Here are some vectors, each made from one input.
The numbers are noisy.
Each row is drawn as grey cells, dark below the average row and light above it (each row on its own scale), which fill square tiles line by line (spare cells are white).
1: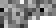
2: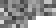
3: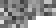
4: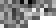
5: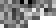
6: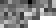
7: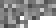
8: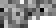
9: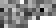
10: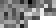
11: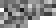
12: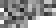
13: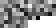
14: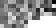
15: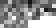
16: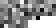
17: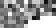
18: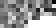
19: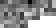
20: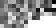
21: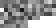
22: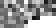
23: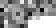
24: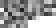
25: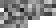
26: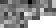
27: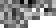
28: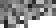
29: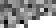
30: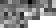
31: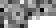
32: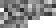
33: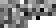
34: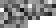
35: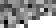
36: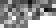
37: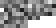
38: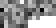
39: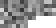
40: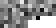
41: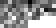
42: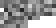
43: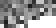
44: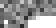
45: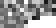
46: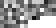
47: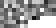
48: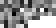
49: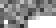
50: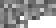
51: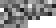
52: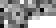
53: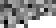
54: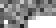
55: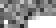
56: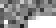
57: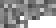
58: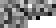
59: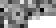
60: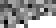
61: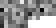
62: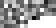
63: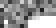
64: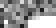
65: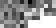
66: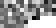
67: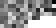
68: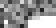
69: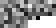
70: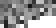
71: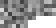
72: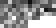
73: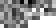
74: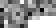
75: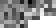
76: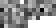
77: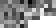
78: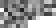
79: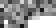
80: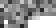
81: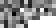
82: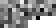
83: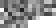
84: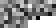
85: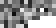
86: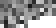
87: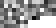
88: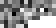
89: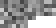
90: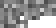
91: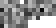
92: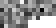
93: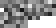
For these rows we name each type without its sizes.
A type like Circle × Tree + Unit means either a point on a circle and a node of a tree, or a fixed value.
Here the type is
Circle + Line.
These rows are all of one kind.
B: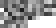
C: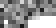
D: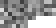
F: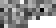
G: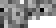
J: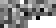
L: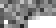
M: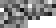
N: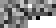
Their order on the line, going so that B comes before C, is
D, B, M, N, J, F, G, C, L.
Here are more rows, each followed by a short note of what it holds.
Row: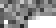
a point on a line
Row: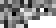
a point on a circle
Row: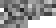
a point on a line
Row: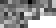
a point on a circle
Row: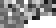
a point on a circle
